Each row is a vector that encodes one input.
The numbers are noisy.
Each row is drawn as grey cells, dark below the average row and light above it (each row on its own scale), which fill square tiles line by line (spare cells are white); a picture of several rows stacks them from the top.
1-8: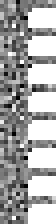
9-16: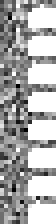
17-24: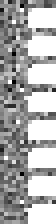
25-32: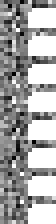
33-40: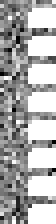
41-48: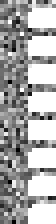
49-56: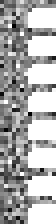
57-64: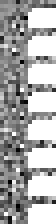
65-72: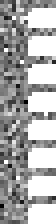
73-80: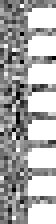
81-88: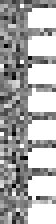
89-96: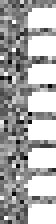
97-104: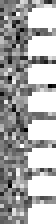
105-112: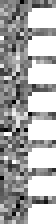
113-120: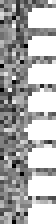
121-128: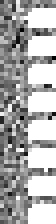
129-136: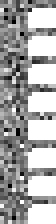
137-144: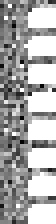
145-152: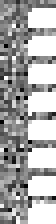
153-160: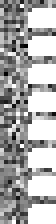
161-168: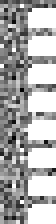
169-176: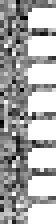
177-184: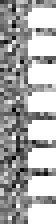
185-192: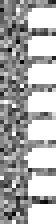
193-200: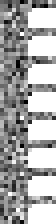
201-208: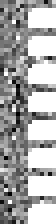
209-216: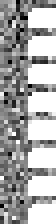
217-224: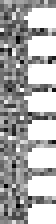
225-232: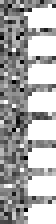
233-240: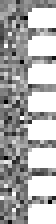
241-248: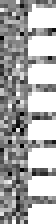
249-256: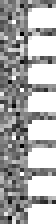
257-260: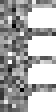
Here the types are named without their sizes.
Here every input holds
a point on a line and a true/false value, together with either a point on each of two circles, or a point on a line.
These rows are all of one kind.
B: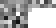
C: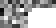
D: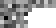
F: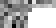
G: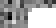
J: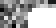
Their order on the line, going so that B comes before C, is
D, F, J, G, B, C.
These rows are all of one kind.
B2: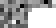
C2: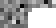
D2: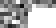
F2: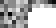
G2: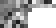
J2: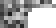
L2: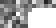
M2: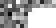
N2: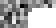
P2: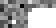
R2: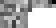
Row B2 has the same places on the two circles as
C2, G2 and L2.
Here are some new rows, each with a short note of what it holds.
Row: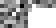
a point on each of two circles, a point on a line and a true/false value
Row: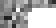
a point on each of two circles, a point on a line and a true/false value
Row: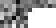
a point on each of two lines and a true/false value
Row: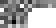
a point on each of two lines and a true/false value
